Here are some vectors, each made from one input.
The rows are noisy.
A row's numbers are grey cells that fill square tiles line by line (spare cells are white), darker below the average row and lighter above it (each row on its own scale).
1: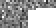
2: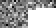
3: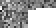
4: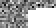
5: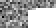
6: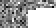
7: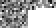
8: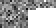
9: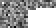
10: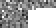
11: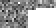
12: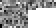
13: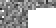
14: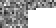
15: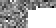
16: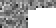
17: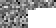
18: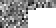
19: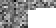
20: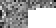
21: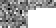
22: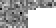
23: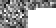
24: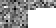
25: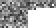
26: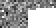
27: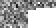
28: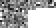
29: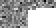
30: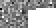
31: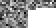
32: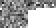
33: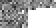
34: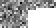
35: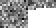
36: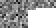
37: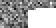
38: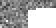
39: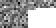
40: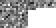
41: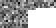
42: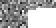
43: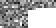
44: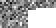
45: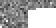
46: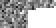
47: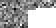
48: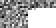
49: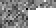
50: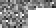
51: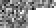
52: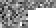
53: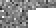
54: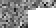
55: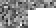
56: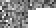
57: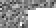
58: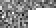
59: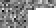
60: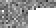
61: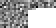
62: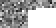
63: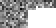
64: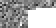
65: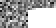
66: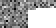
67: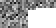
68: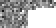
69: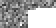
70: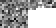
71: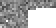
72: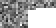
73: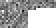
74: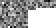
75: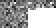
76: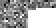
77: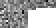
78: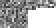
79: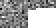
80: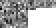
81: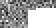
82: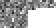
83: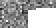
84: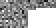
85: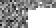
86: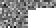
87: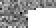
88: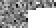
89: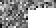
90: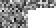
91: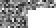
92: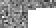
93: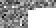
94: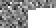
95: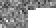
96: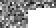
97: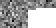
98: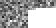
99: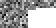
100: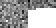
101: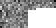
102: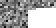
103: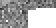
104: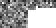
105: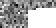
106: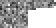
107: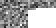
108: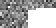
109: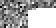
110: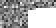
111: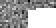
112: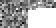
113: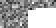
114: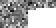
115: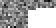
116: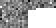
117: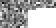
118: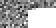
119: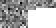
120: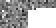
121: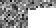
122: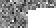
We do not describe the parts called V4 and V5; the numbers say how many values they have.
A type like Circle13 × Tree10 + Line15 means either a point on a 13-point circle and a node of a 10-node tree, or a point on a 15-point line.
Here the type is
Label6 + (Line6 + V5) × V4.
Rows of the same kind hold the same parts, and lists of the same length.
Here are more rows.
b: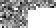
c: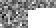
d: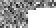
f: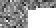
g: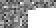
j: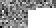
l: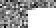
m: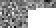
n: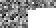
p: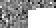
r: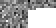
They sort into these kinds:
b, d
c, g, l, n
f, j, m, p, r

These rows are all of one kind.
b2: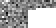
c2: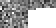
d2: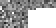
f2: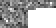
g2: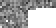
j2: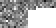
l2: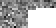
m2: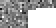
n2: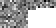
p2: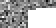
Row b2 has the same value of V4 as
m2 and p2.
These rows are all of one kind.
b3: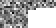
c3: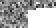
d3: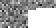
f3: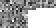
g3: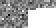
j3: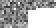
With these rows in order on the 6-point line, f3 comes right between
b3 and c3.
